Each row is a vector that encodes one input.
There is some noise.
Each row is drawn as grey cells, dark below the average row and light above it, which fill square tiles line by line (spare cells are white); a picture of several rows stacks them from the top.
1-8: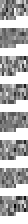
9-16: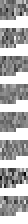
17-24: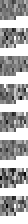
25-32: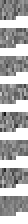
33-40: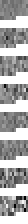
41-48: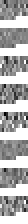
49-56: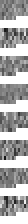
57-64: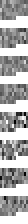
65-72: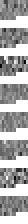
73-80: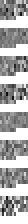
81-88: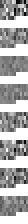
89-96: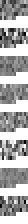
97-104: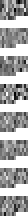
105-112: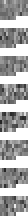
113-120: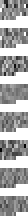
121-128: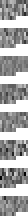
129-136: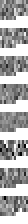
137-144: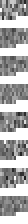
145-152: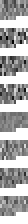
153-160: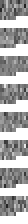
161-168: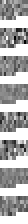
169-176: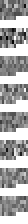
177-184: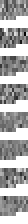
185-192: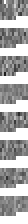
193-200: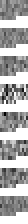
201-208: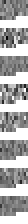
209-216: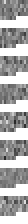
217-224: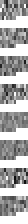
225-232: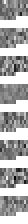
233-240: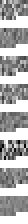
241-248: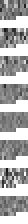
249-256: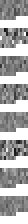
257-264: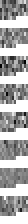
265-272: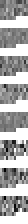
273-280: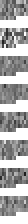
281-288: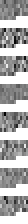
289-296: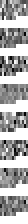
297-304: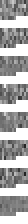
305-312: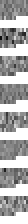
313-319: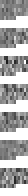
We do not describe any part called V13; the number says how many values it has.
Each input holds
a value of V13, together with either a node of a 9-node tree, or three true/false values.
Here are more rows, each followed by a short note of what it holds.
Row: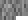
three true/false values and a value of V13
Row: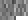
a node of a 9-node tree and a value of V13
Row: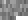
a node of a 9-node tree and a value of V13
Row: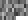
a node of a 9-node tree and a value of V13
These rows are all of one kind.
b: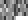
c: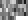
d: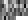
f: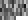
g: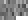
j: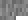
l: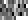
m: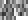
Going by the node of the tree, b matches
c and f.
